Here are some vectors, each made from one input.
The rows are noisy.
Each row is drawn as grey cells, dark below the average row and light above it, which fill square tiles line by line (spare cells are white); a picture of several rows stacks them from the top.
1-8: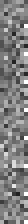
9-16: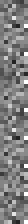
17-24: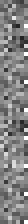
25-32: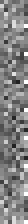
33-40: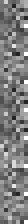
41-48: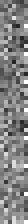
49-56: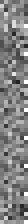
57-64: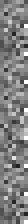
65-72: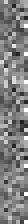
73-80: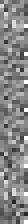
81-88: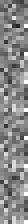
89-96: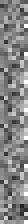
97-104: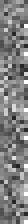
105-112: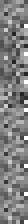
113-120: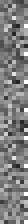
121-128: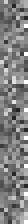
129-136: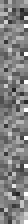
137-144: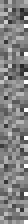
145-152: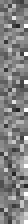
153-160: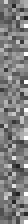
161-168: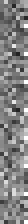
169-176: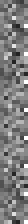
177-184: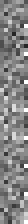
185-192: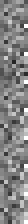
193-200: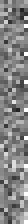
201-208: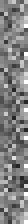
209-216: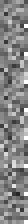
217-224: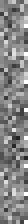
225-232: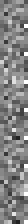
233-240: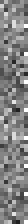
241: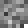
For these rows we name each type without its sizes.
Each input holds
a label.
